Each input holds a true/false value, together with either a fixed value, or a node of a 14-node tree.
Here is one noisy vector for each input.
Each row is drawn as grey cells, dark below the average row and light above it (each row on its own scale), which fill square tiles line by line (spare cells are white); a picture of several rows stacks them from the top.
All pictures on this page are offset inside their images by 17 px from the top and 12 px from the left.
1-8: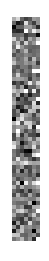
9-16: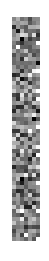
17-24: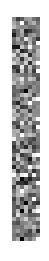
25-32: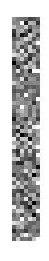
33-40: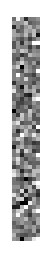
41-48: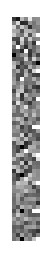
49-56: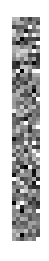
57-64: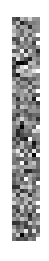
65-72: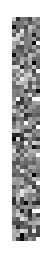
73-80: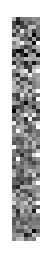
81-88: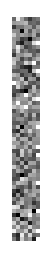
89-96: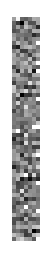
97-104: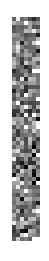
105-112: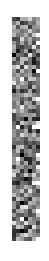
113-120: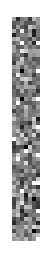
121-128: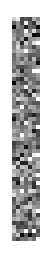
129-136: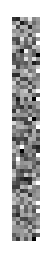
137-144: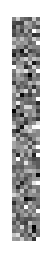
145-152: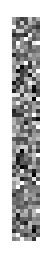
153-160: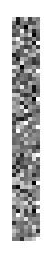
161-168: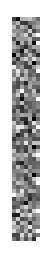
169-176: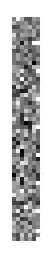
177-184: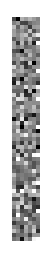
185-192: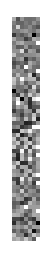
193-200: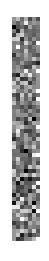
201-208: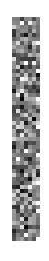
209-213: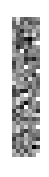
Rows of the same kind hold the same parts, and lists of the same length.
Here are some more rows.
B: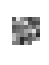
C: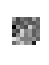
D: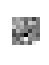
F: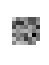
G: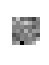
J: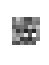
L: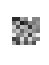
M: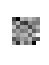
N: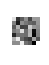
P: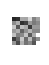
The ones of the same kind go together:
B, C, D, F, G, J, N
L, M, P

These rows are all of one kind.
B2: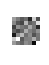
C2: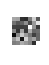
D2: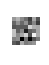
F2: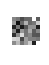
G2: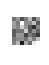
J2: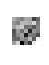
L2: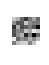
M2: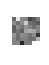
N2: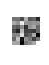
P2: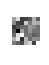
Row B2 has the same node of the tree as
C2, F2 and L2.
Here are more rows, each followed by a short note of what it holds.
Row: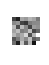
a true/false value
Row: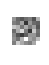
a node of a 14-node tree and a true/false value
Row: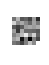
a node of a 14-node tree and a true/false value
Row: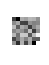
a true/false value
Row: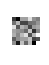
a true/false value
